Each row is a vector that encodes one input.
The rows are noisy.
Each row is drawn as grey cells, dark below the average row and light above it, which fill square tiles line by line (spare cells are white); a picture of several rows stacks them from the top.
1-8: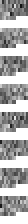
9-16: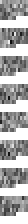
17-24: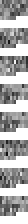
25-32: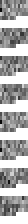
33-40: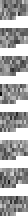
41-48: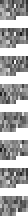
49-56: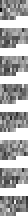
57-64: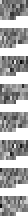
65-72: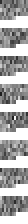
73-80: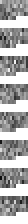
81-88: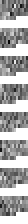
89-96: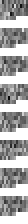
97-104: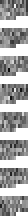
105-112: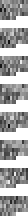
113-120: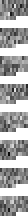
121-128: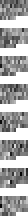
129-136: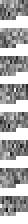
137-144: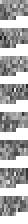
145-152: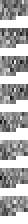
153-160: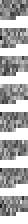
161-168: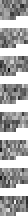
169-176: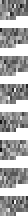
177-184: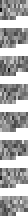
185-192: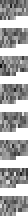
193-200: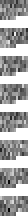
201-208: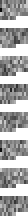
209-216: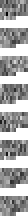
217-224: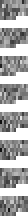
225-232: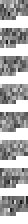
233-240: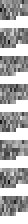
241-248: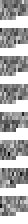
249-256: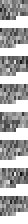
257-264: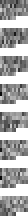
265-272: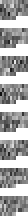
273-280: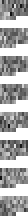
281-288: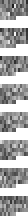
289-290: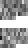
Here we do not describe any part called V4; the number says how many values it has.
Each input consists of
either one of 5 labels, or a point on a 5-point line and a value of V4.
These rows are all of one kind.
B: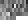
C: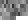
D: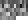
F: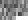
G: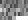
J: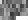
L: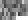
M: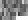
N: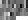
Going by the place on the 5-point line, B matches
C and F.
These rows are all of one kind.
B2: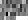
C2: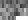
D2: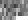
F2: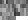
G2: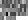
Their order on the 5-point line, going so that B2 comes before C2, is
B2, G2, D2, F2, C2.
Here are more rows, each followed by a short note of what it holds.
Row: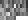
a point on a 5-point line and a value of V4
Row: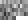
one of 5 labels
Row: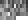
a point on a 5-point line and a value of V4
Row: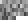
one of 5 labels
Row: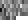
one of 5 labels
